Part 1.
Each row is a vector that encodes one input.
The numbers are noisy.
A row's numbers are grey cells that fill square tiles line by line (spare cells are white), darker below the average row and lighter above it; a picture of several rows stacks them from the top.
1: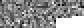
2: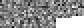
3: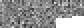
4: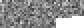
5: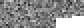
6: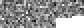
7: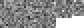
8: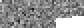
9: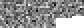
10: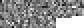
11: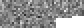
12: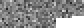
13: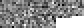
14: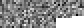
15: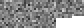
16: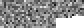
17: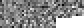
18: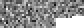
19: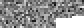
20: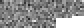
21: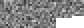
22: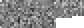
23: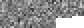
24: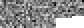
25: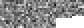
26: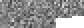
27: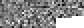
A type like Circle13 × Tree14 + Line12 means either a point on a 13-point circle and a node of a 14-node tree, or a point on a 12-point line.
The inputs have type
Line4.
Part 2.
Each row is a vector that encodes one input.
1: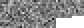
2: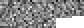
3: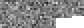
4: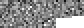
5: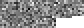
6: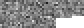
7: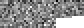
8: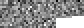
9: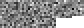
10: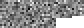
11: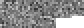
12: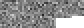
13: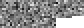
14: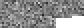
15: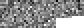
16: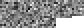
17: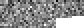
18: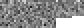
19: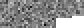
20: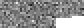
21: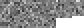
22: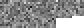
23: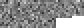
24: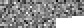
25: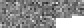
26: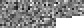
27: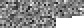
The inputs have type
Line4.
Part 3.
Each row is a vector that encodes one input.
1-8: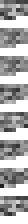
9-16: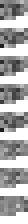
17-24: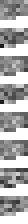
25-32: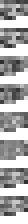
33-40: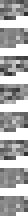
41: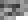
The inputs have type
Line8.
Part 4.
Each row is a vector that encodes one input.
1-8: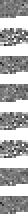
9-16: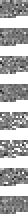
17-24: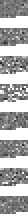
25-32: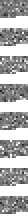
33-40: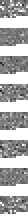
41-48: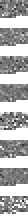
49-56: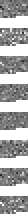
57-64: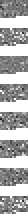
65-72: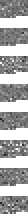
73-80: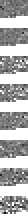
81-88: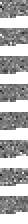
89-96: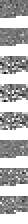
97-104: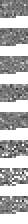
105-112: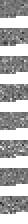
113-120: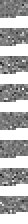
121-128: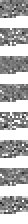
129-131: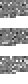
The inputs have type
Tree13.
